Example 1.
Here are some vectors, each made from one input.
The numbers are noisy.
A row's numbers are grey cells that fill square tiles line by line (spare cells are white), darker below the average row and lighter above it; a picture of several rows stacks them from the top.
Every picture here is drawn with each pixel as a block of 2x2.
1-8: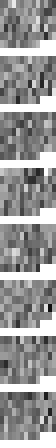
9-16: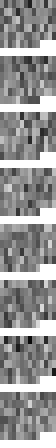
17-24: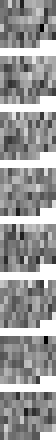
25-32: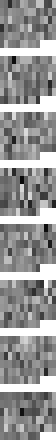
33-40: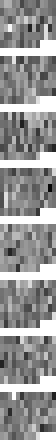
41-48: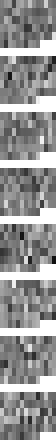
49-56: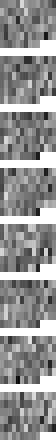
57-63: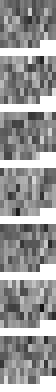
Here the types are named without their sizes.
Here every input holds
a point on a line, together with either a fixed value, or four true/false values.
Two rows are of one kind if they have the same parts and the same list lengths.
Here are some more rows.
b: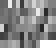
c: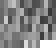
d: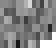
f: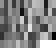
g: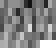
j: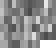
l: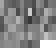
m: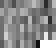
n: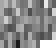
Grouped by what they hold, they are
b, f
c, d, g, j, l, m, n

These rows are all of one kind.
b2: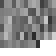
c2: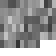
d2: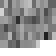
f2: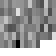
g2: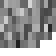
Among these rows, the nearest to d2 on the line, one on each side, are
c2 and f2.
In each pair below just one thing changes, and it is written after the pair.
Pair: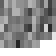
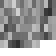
one of the four true/false values
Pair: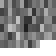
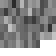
one of the four true/false values
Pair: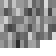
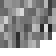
the place on the line
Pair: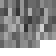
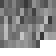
the place on the line
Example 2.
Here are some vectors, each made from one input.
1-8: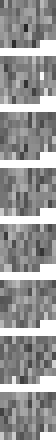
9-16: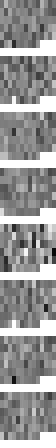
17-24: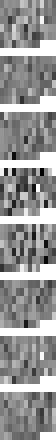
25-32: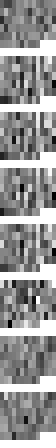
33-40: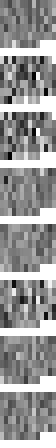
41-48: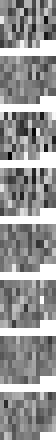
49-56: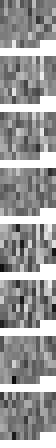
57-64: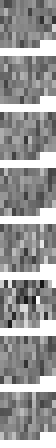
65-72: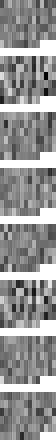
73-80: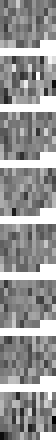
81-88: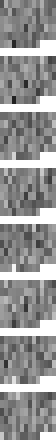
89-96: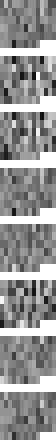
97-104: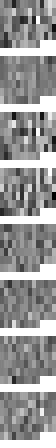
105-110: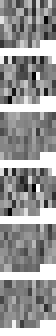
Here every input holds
either a point on a 4-point line, or a point on a 15-point line.
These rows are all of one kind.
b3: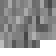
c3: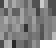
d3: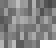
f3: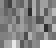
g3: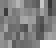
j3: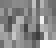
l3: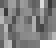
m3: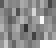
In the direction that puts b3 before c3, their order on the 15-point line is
f3, d3, b3, l3, g3, c3, m3, j3.
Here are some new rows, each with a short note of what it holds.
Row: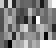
a point on a 4-point line
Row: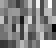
a point on a 4-point line
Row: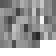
a point on a 15-point line
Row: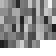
a point on a 4-point line
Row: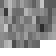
a point on a 15-point line
